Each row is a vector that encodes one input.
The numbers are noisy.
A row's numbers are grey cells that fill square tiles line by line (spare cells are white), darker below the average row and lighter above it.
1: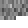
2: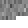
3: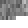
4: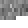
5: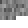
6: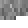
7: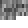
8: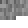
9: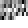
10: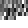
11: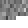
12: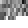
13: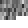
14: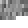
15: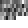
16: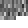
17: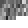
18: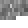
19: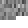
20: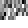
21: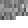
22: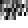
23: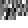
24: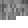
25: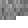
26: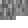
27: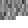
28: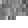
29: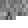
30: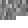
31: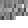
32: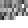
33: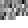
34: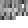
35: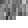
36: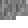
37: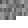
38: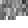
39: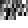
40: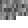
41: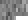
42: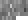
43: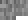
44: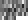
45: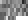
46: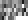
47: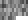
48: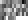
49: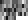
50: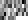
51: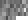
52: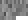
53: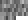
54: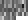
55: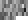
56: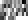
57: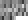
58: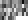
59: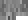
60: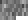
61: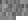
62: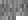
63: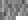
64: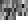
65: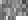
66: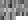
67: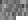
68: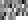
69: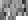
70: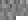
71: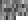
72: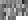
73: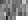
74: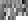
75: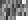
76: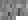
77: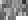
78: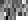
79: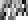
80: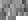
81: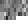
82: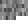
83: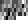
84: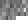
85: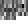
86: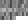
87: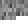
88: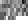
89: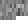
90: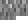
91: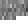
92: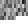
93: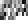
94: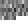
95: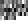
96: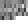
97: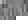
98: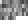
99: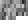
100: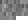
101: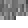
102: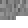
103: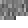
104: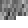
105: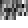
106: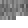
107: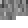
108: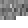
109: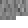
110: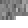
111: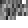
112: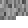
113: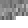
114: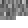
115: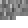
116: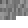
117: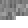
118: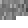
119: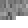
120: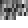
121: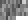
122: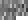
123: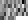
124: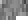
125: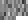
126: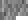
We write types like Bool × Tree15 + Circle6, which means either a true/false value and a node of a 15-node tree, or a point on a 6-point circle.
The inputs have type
Line7 × (Line7 + Line8).
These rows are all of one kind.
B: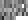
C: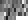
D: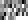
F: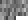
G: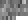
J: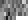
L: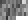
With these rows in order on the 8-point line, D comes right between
G and L.
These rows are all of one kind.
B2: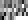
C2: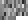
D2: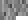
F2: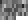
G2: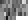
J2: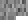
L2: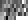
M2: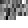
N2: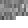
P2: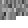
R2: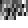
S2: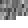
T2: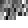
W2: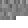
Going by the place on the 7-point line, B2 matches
G2, M2 and N2.
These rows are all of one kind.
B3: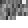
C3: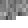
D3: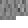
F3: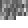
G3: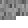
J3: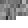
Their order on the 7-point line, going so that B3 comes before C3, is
B3, J3, C3, G3, F3, D3.
